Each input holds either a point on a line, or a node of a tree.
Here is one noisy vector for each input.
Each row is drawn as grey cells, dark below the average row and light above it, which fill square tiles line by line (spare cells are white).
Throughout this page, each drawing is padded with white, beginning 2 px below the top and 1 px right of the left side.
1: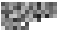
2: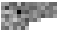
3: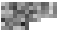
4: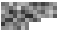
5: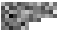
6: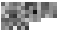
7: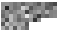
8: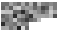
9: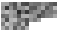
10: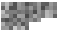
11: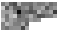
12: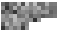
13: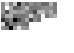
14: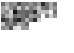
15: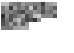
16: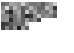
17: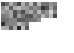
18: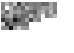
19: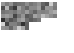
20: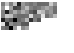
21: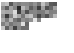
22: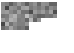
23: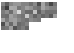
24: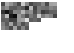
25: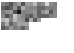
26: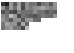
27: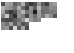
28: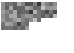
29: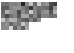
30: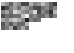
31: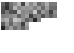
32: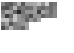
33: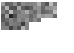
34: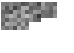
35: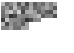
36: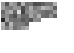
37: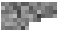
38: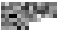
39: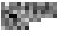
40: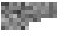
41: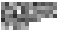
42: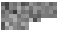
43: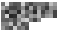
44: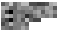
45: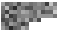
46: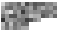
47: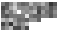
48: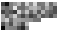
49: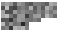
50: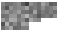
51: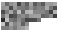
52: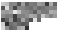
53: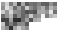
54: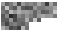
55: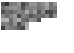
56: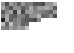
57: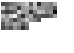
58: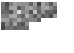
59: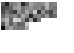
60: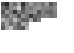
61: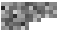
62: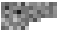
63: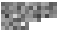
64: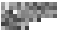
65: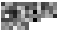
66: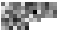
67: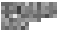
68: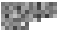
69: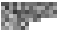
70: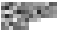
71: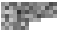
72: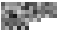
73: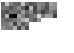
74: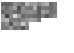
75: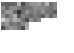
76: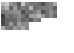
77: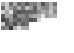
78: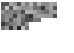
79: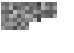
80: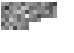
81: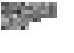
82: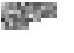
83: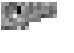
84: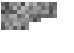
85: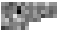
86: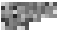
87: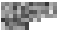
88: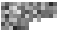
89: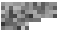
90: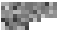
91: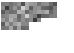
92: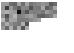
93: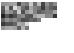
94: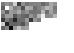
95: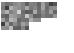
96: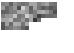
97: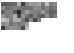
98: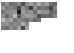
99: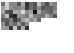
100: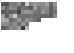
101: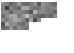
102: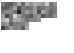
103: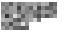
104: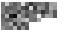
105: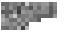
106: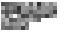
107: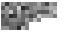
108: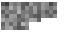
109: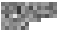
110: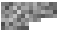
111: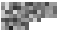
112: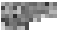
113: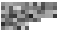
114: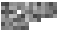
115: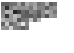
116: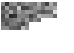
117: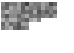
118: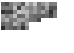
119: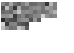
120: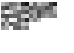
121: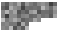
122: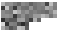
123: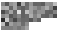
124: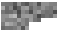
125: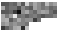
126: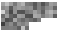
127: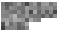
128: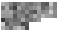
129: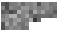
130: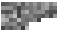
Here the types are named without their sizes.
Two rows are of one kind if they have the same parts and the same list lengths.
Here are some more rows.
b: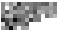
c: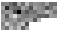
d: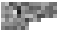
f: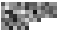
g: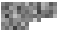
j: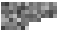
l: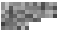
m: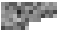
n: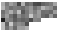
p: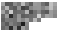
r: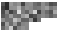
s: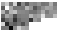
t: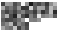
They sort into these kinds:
b, f, l, n, p, s, t
c, d, g, j, m, r

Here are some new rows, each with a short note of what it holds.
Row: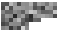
a node of a tree
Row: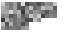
a node of a tree
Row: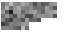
a node of a tree
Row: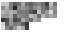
a node of a tree
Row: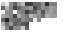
a node of a tree
